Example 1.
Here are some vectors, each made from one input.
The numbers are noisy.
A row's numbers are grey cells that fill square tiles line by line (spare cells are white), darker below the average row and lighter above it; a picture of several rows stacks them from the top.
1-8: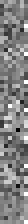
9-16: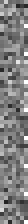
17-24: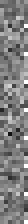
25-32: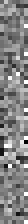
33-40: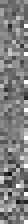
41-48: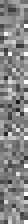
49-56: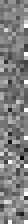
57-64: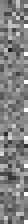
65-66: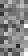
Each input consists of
a point on a 3-point line and a point on a 5-point line.
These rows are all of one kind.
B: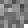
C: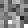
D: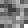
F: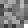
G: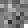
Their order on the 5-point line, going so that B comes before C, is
B, G, F, D, C.
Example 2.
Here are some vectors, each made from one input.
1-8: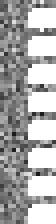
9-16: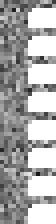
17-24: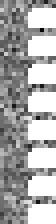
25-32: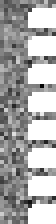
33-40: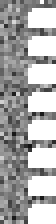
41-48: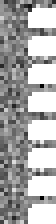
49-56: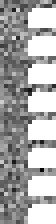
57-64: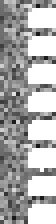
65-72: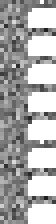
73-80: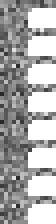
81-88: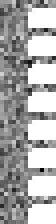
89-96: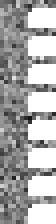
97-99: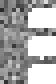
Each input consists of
four true/false values.
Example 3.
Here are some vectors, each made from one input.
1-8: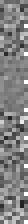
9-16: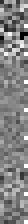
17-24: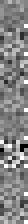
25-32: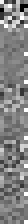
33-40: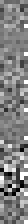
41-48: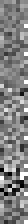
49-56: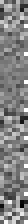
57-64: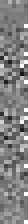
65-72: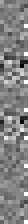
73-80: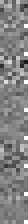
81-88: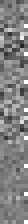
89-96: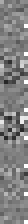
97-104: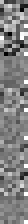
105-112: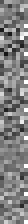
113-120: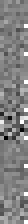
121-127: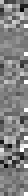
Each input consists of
one of 7 labels.
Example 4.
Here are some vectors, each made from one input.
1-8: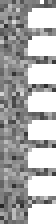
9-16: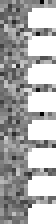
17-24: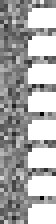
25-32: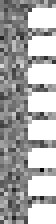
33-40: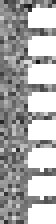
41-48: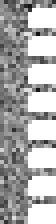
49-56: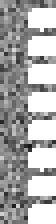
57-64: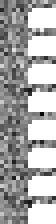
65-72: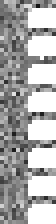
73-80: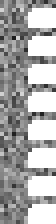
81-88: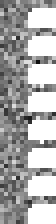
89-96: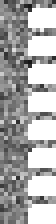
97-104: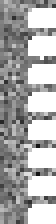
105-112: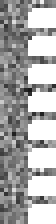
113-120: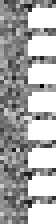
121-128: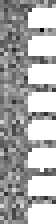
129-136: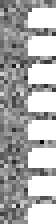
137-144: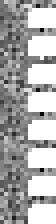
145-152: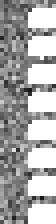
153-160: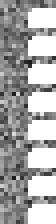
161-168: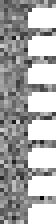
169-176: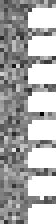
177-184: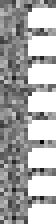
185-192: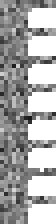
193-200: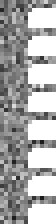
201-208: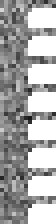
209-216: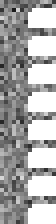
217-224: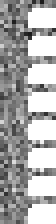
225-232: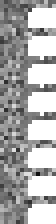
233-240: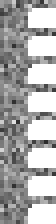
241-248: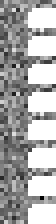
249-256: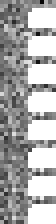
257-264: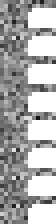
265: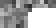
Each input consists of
four true/false values.
